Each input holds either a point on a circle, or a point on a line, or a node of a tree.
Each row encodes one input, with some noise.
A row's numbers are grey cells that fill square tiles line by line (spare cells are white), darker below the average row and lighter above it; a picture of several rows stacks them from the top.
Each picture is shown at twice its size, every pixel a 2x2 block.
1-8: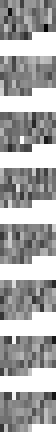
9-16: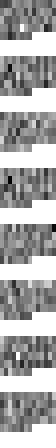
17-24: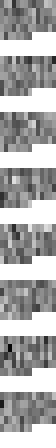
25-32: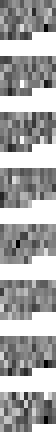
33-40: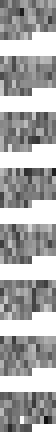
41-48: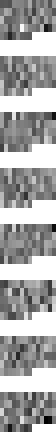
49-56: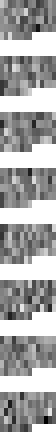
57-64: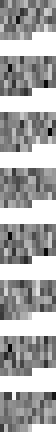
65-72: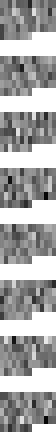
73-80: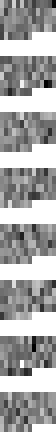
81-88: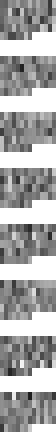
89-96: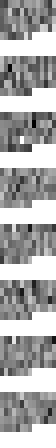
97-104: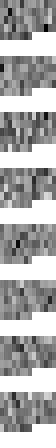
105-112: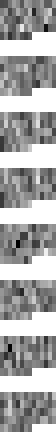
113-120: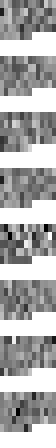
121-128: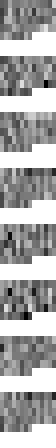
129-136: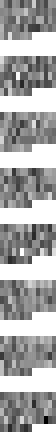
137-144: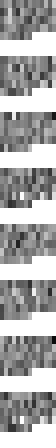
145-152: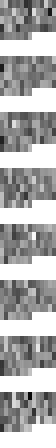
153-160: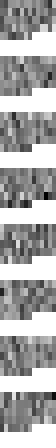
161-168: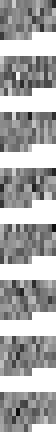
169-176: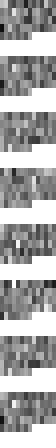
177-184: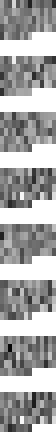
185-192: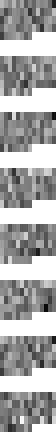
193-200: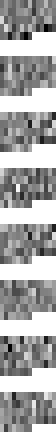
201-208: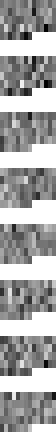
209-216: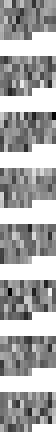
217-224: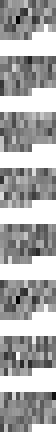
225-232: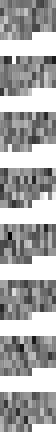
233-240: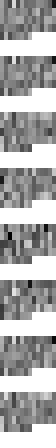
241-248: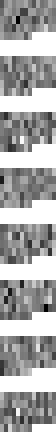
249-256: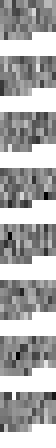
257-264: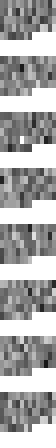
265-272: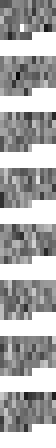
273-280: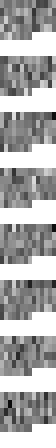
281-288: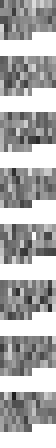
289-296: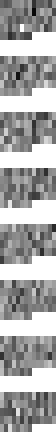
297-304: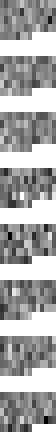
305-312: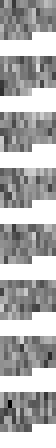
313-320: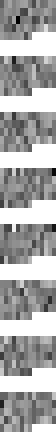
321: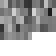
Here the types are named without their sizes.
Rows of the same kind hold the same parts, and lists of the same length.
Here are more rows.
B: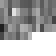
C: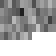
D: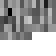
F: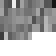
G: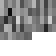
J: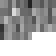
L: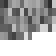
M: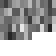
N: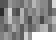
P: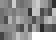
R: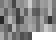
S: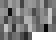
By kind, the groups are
B, F, J, P
C, R
D, G, L, M, N, S

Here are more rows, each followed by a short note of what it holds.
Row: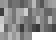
a point on a circle
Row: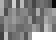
a point on a line
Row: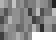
a point on a line
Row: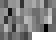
a point on a circle
